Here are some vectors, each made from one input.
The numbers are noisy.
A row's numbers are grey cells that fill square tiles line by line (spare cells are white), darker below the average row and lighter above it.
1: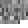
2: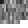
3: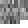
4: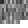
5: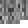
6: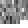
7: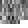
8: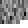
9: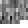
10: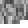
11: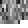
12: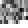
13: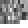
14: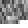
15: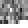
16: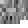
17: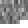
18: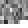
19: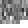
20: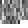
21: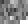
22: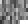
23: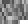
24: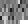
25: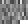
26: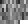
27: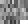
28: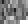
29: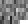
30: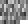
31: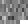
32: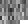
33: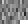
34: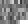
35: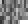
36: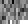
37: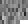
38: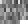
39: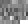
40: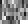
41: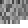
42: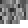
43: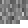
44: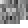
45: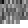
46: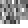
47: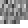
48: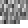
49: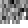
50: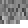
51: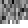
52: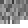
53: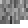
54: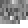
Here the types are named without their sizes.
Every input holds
either a point on a line, or three true/false values.
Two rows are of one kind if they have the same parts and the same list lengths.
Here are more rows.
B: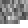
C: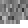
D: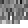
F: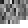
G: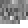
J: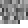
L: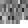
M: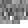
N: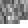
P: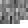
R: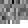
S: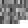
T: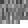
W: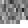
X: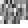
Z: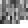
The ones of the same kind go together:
B, D, F, G, J, M, N, R, T, X
C, L, P, S, W, Z

